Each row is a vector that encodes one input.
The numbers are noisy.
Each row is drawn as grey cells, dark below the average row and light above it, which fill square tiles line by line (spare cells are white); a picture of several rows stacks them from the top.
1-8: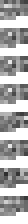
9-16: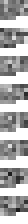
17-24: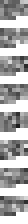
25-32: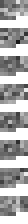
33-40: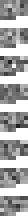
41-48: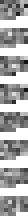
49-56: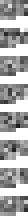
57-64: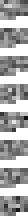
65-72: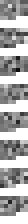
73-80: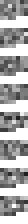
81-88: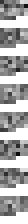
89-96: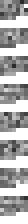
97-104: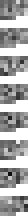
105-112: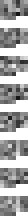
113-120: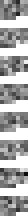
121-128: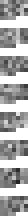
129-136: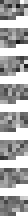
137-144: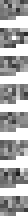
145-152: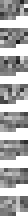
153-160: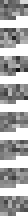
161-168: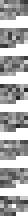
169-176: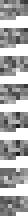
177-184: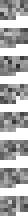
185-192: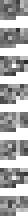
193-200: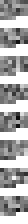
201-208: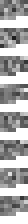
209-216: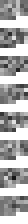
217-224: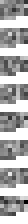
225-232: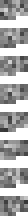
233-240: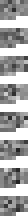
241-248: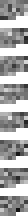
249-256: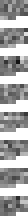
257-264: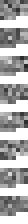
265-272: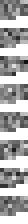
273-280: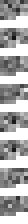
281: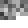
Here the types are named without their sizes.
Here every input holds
a node of a tree and a true/false value, together with either a fixed value, or a node of a tree.
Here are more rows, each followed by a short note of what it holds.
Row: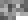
a node of each of two trees and a true/false value
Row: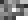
a node of a tree and a true/false value
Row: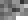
a node of each of two trees and a true/false value
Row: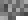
a node of a tree and a true/false value
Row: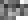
a node of each of two trees and a true/false value
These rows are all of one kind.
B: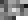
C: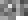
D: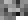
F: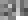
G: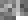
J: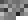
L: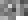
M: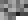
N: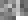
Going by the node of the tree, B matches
G and N.
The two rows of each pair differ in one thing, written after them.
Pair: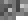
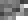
the true/false value
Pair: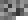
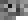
the node of one of the two trees
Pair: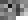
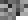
the node of one of the two trees
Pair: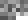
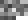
the true/false value
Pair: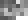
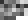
the true/false value
